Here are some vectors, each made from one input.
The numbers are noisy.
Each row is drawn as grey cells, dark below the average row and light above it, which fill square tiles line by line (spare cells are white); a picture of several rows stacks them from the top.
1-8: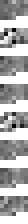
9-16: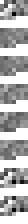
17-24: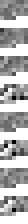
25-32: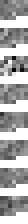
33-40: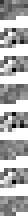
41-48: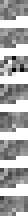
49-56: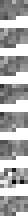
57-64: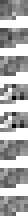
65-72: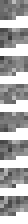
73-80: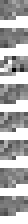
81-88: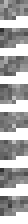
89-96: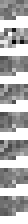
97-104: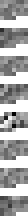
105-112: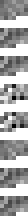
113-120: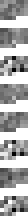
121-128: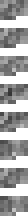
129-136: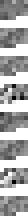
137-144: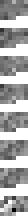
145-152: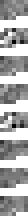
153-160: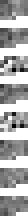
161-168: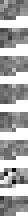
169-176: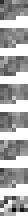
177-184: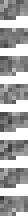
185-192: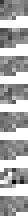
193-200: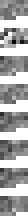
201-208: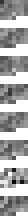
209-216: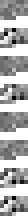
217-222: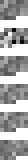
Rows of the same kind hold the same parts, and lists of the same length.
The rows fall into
2 kinds.
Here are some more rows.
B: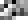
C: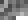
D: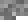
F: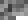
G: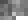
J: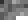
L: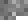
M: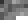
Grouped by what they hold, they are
B
C, D, F, G, J, L, M

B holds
one of 7 labels.
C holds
four true/false values.
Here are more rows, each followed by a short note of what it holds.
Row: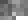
four true/false values
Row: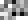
one of 7 labels
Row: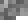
four true/false values
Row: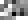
one of 7 labels
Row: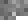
four true/false values
